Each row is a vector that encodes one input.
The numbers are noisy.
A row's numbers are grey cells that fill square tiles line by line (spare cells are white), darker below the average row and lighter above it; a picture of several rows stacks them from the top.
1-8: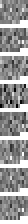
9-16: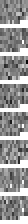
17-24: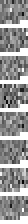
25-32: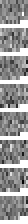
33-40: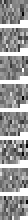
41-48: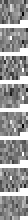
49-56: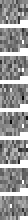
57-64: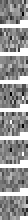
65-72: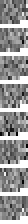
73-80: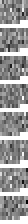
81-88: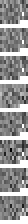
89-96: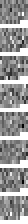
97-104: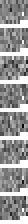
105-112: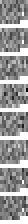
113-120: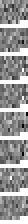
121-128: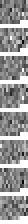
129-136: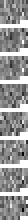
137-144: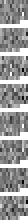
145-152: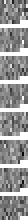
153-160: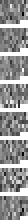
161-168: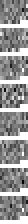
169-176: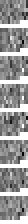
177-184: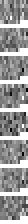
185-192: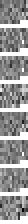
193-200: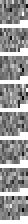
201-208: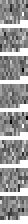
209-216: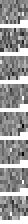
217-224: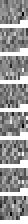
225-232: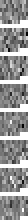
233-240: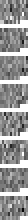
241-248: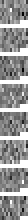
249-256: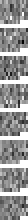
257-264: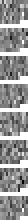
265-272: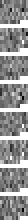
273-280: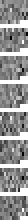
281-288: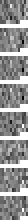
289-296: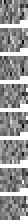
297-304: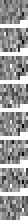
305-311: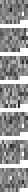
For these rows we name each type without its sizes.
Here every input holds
a point on a circle, together with either a fixed value, or a node of a tree.
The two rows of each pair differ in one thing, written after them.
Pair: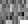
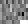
the node of the tree
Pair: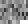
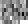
the node of the tree
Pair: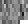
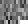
the place on the circle
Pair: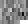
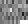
the node of the tree
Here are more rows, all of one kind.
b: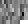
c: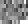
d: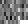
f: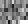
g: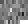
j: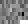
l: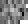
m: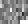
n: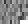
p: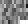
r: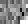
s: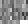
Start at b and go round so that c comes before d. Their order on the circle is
b, r, n, c, m, f, s, p, g, j, d, l.
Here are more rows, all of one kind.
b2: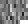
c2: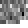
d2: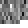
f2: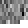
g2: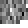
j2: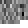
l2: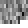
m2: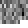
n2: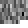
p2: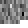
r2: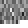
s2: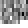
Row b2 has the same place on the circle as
c2, d2, j2 and p2.
